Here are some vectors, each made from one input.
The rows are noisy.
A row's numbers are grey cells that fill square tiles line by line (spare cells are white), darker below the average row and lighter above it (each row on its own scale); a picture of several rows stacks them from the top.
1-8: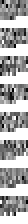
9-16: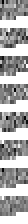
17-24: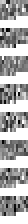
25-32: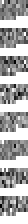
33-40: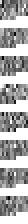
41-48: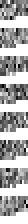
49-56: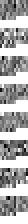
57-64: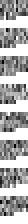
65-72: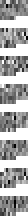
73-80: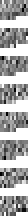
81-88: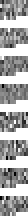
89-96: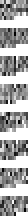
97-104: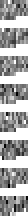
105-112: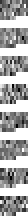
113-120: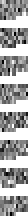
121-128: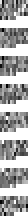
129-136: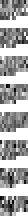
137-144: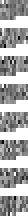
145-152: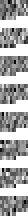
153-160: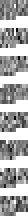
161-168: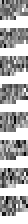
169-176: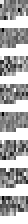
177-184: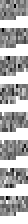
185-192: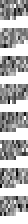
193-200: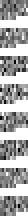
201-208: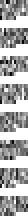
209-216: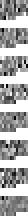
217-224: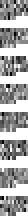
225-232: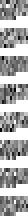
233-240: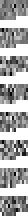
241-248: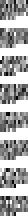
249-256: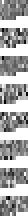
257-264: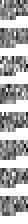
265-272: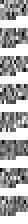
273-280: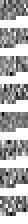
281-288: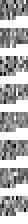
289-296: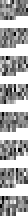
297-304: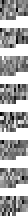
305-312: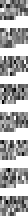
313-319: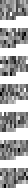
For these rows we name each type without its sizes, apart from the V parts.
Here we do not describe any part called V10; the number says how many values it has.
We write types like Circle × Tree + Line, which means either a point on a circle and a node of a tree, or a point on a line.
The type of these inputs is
Bool × Circle × V10 + Unit.
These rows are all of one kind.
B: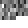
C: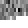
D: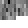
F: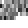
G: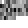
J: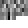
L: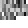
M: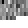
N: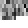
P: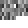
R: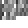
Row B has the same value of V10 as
C and D.
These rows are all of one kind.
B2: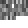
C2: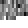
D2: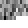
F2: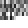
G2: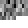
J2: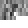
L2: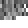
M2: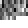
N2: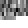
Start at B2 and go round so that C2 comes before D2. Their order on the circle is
B2, L2, C2, N2, M2, D2, J2, F2, G2.
